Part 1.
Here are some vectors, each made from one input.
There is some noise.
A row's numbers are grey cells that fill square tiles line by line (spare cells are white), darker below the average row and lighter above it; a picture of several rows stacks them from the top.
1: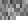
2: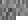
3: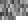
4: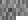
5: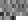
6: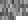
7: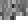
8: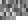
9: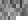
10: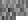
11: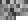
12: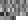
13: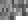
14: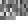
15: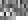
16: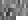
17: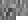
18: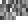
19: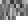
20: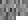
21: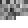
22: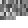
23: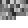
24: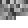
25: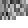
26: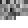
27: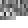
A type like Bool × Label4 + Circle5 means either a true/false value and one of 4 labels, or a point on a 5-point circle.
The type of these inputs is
Line6.
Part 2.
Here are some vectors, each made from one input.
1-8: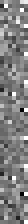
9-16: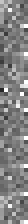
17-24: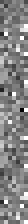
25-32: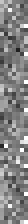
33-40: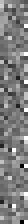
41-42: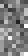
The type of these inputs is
Tree8.
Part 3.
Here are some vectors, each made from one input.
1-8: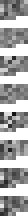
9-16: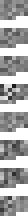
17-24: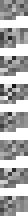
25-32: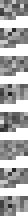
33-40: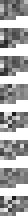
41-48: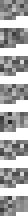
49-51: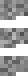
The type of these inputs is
Tree10.
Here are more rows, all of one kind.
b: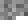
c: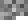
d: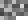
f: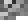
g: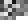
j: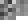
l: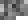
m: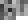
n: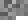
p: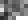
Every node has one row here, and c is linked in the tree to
b and f.
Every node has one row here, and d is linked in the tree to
n.
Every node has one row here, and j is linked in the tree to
m and n.
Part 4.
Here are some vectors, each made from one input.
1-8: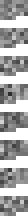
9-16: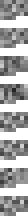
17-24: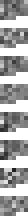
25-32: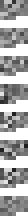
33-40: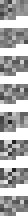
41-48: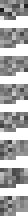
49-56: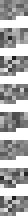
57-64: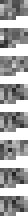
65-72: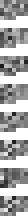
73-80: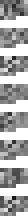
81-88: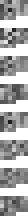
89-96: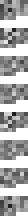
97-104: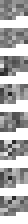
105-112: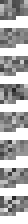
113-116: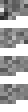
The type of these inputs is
Tree13.
